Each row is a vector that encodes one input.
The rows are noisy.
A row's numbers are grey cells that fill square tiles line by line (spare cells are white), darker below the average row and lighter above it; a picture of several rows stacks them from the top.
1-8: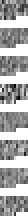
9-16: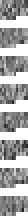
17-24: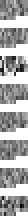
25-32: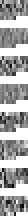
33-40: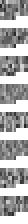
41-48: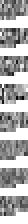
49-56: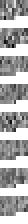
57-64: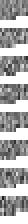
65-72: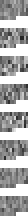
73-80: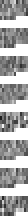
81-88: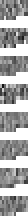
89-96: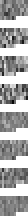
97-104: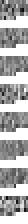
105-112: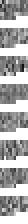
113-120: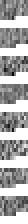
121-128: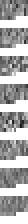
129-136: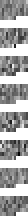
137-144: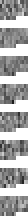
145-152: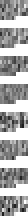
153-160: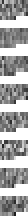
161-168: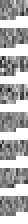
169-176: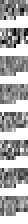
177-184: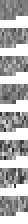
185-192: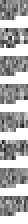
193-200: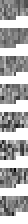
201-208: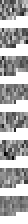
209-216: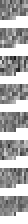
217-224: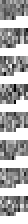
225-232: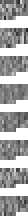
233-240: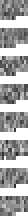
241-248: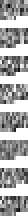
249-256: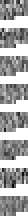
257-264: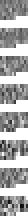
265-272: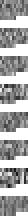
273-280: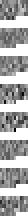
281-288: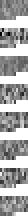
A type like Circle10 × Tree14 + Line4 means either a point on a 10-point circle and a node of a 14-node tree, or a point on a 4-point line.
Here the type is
Line4 + Line8.
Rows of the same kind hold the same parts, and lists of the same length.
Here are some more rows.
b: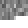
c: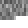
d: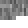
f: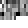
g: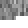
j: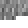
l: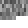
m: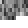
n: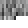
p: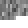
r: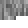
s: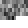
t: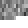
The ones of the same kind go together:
b, c, d, l, m, p, s
f, g, j, n, r, t

